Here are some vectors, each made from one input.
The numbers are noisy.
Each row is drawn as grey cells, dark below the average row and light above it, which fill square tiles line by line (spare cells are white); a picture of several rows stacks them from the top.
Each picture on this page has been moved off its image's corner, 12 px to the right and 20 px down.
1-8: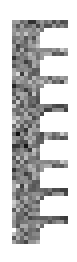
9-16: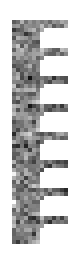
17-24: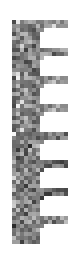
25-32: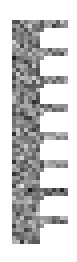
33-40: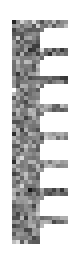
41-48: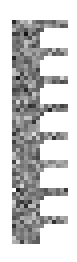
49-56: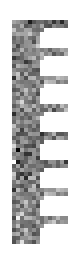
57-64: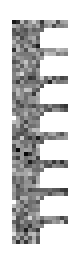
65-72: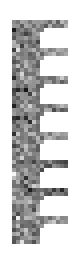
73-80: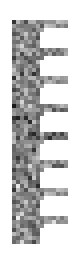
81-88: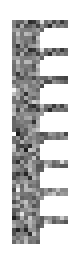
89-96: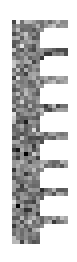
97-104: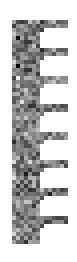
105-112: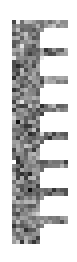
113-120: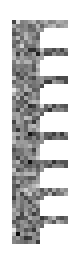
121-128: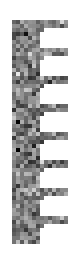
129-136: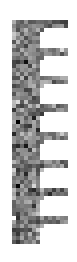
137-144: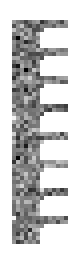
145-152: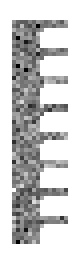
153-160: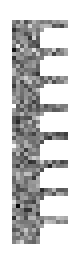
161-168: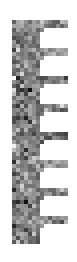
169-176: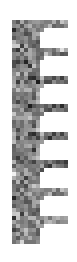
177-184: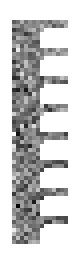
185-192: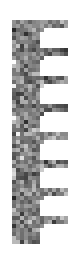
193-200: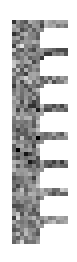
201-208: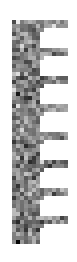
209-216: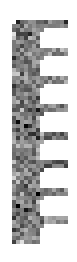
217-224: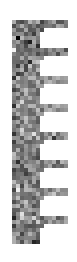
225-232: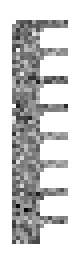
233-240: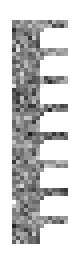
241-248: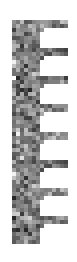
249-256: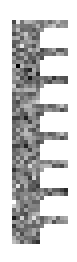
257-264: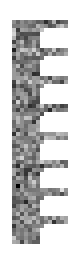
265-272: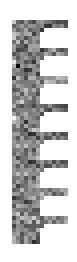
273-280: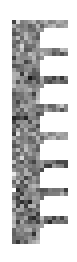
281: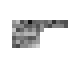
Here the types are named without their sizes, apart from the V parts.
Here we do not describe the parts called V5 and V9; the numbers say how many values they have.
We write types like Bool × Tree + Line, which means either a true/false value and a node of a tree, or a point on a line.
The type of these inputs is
(Circle + V9) × V5 + Line × (Tree + Unit).
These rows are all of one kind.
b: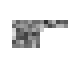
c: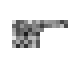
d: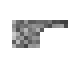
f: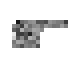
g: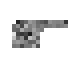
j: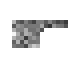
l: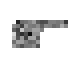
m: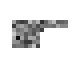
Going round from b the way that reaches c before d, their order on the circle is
b, g, m, j, c, d, l, f.
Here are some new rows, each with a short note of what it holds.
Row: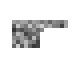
a point on a line and a node of a tree
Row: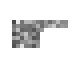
a point on a line
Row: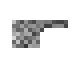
a point on a circle and a value of V5
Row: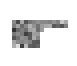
a point on a line and a node of a tree
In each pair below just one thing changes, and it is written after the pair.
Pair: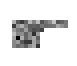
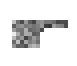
the value of V5
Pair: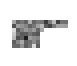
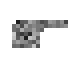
the value of V5
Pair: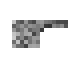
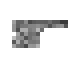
the place on the circle
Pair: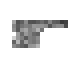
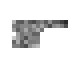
the place on the circle
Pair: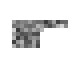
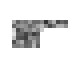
the place on the circle
